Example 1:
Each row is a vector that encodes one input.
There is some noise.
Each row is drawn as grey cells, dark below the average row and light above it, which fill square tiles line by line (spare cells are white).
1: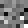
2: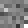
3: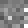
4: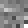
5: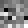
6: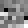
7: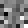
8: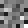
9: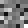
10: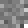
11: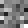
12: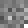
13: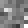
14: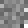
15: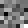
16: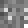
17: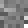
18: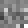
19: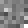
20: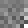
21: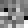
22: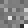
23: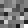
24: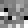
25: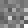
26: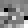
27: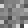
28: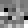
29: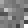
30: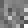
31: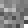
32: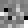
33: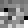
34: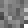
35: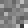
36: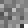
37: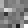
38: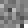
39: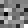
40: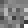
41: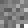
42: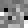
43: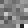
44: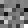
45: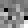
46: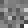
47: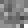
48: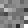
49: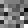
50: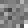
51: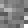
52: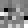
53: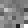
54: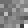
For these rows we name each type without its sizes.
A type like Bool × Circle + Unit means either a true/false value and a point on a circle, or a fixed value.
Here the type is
Line.
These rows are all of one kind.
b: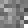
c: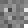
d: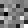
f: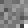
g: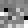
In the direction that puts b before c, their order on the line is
d, b, c, f, g.
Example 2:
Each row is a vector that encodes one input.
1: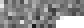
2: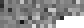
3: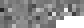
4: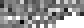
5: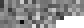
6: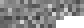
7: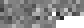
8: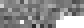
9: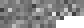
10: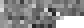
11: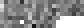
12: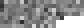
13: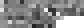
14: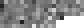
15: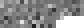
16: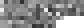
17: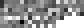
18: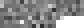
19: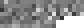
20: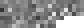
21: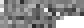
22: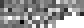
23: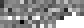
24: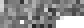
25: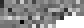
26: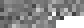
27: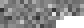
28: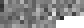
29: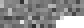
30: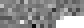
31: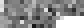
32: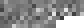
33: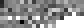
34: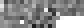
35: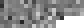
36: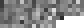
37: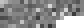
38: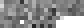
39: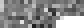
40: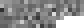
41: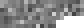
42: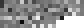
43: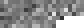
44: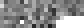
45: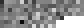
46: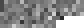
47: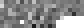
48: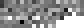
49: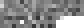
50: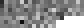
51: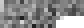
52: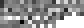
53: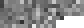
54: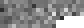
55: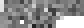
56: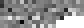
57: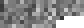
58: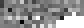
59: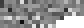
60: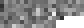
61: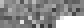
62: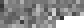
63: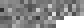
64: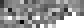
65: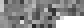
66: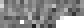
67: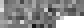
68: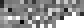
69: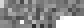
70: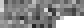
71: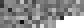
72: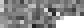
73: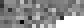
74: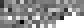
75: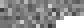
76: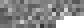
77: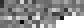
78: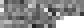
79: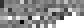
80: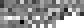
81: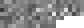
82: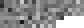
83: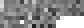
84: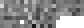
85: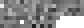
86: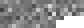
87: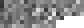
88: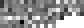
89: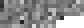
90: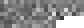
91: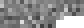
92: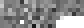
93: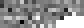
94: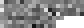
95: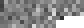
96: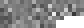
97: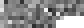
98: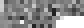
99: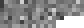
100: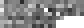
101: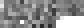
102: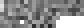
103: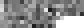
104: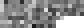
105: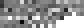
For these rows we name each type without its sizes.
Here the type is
Line.
